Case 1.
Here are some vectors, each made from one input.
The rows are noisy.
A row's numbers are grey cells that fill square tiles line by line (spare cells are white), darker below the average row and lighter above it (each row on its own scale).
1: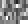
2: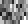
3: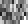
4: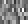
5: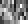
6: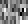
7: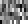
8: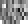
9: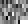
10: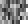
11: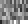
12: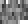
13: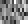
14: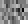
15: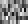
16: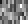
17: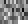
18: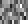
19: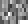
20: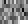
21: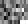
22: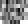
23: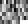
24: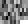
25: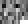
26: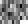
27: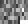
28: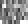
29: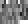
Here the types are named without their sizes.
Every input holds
a point on a line.
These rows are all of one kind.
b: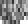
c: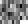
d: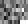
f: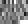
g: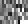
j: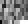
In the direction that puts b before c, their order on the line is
g, j, d, f, b, c.
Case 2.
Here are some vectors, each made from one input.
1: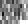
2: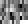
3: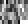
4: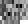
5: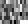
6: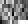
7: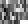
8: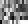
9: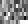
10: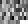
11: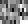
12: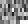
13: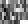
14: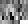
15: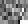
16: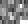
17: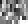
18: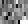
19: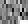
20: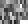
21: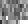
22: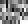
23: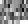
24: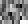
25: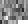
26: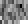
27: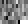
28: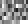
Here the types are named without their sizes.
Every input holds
a point on a line.
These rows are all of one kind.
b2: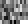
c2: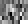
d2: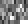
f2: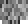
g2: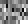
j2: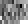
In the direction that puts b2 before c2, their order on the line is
b2, d2, g2, f2, c2, j2.
